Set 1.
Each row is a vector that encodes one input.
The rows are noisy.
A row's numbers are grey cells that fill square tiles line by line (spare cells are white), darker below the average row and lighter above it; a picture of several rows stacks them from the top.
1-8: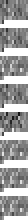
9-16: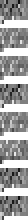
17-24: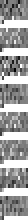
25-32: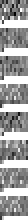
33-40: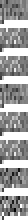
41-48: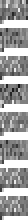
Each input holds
a point on a 7-point line.
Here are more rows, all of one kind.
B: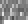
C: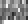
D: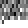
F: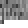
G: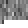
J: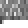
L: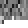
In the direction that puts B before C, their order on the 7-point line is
D, L, F, G, B, J, C.
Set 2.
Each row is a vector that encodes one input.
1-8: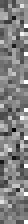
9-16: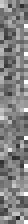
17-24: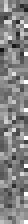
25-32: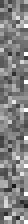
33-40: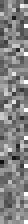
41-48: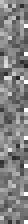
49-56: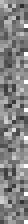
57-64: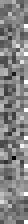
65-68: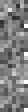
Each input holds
a point on a 3-point line and a point on an 8-point line.
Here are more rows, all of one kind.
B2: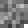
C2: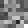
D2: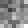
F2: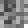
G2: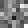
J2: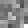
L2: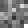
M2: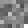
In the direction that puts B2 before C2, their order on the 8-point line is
G2, L2, B2, F2, M2, J2, D2, C2.
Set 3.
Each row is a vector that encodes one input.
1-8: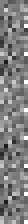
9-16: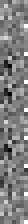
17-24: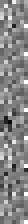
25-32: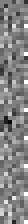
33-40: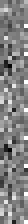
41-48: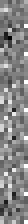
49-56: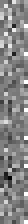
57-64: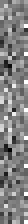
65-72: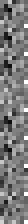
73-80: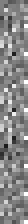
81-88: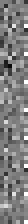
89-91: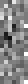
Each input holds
a point on an 8-point line.
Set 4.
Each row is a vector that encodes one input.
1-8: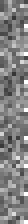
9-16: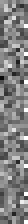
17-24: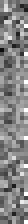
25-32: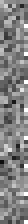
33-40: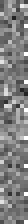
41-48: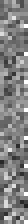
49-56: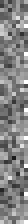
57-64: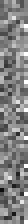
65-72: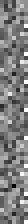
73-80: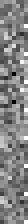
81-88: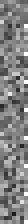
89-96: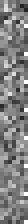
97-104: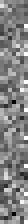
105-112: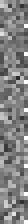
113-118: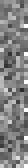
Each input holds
a point on a 3-point line and a point on an 8-point line.
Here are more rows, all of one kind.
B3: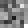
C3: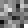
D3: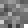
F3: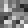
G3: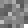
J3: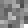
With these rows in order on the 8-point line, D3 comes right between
B3 and G3.
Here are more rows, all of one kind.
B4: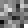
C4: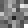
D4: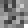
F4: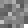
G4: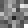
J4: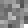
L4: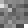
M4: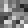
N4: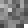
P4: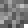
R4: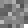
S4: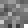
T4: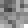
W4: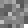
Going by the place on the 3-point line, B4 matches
L4, M4 and N4.
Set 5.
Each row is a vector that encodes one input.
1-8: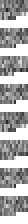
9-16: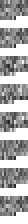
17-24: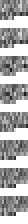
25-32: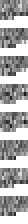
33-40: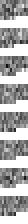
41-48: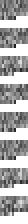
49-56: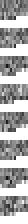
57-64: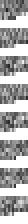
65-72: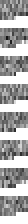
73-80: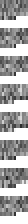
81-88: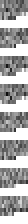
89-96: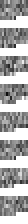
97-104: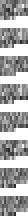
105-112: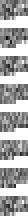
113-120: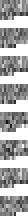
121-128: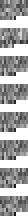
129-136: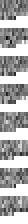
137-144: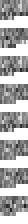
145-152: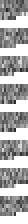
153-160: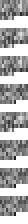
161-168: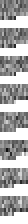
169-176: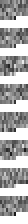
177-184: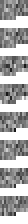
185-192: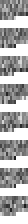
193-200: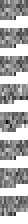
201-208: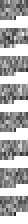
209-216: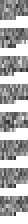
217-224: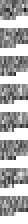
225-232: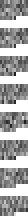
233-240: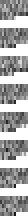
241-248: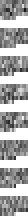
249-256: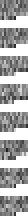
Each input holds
a point on an 11-point circle.
